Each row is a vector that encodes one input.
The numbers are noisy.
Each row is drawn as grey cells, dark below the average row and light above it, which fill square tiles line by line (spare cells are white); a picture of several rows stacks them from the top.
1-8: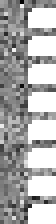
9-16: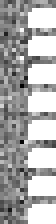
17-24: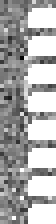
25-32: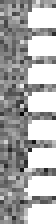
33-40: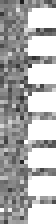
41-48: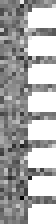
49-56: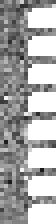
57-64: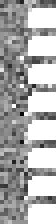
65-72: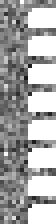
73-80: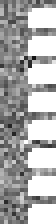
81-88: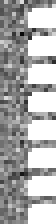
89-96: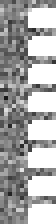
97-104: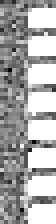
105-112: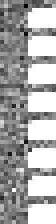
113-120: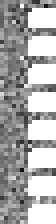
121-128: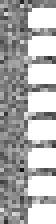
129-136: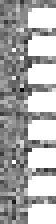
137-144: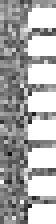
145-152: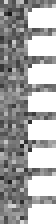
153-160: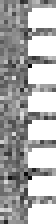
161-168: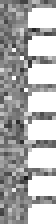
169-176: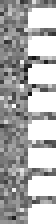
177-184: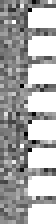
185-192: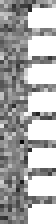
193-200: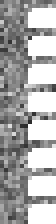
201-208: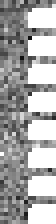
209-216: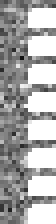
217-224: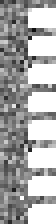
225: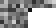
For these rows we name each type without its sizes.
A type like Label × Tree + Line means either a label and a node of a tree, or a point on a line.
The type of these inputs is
(Line + Tree) × Tree.
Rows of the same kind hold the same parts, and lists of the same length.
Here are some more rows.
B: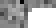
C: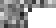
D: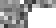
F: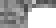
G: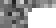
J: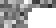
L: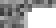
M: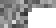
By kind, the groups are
B, F
C, D, G, J, L, M

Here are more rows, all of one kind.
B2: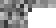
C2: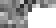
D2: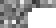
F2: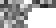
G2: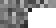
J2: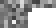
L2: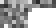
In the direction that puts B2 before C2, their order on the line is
L2, F2, J2, D2, G2, B2, C2.
